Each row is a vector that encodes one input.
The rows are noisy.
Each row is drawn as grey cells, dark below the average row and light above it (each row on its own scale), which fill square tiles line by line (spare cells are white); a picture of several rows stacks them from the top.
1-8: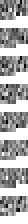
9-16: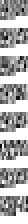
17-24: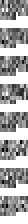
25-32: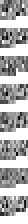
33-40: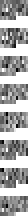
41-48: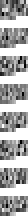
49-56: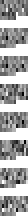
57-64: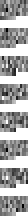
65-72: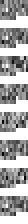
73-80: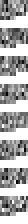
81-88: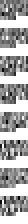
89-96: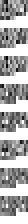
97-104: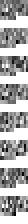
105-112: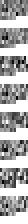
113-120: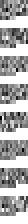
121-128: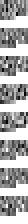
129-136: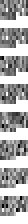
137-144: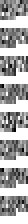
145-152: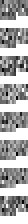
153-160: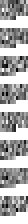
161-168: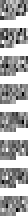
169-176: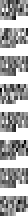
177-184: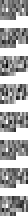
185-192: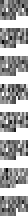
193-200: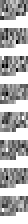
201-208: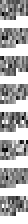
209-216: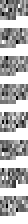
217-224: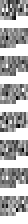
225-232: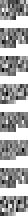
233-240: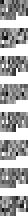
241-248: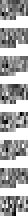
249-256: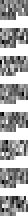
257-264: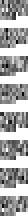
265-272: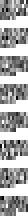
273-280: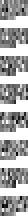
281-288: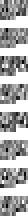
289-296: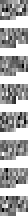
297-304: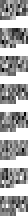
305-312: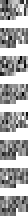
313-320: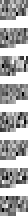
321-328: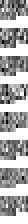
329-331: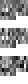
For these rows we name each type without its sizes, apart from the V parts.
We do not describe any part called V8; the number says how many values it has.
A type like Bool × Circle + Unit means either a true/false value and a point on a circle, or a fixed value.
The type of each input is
List(Bool × V8).
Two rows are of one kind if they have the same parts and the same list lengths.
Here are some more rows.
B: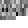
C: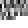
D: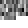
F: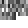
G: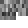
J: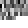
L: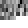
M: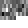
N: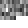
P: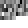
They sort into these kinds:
B, L, P
C, J
D, F, G, M, N

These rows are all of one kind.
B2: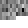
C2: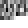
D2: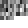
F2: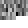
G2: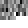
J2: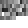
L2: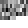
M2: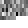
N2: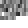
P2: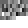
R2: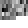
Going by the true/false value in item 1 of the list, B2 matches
F2, G2 and M2.
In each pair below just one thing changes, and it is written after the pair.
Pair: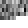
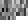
the true/false value in item 1 of the list
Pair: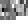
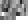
the value of V8 in item 1 of the list
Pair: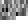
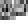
the true/false value in item 1 of the list
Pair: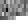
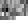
the true/false value in item 2 of the list
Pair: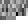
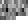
the value of V8 in item 1 of the list
